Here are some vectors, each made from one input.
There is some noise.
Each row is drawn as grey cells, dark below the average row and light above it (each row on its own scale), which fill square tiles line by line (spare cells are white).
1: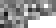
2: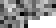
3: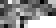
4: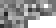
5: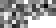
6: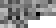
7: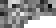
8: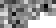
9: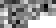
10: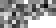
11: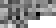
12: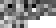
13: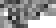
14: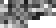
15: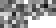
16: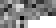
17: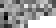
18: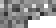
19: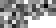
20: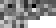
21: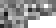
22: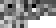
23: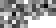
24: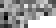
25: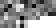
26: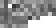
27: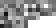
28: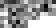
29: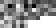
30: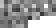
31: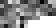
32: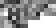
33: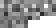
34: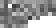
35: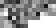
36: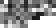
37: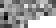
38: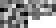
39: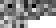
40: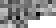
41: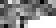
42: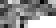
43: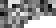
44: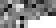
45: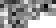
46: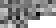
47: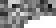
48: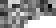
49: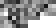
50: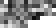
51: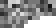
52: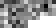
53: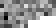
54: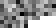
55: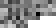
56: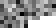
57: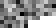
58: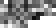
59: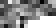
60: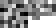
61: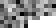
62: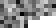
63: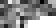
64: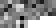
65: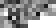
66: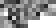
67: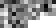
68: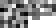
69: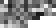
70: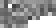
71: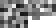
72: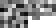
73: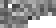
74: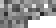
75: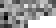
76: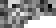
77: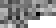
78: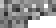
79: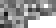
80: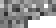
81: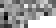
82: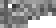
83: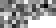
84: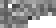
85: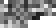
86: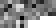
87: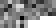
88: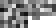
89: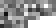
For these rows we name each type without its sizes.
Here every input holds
a point on a circle.
